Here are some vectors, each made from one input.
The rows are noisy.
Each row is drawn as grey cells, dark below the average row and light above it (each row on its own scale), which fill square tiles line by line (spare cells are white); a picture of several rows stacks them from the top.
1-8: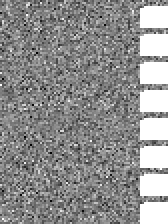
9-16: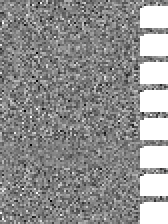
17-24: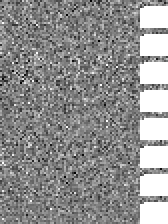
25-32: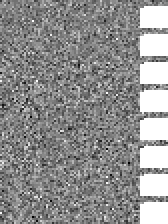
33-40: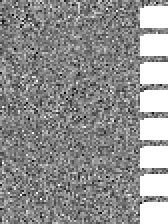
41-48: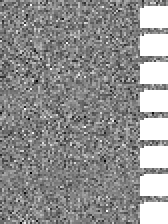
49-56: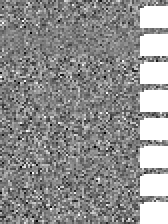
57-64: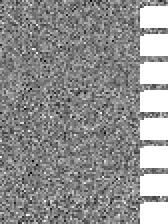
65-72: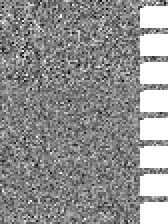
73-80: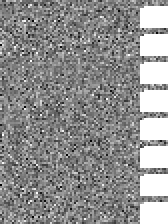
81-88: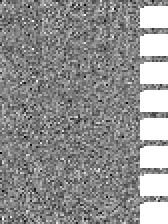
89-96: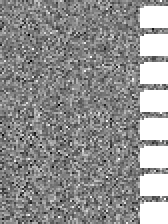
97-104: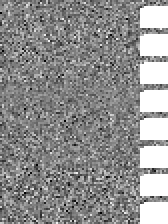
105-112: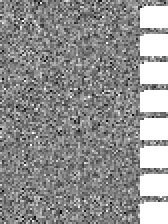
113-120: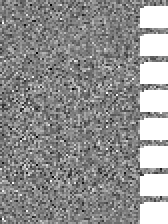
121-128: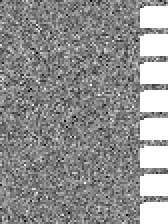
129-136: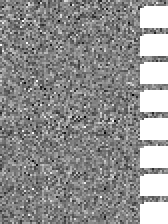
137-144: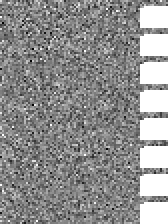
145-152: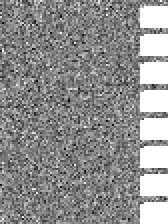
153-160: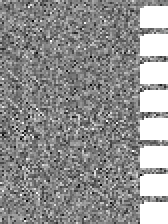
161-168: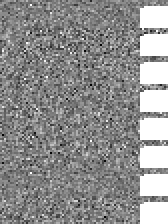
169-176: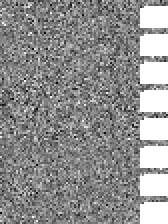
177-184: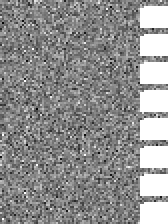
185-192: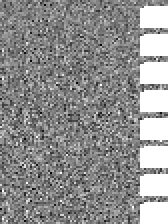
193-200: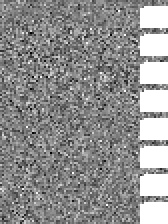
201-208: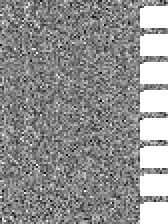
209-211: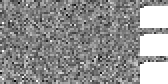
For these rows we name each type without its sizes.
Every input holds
a point on a circle and a true/false value, together with a list of items, each a point on each of two lines.
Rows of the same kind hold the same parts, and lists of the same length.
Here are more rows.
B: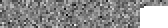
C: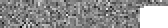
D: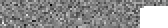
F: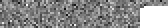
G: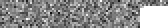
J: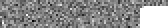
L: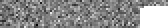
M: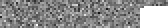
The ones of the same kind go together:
B, F, L
C, G, J, M
D

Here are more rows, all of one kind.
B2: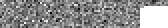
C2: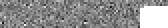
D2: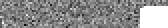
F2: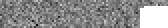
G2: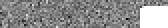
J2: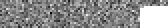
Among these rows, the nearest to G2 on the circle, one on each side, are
B2 and D2.
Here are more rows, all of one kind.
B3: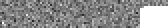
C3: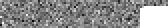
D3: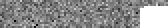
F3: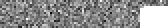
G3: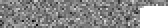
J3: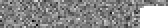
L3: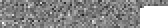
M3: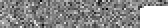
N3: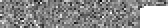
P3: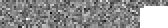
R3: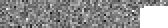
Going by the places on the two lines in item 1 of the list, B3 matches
D3 and R3.
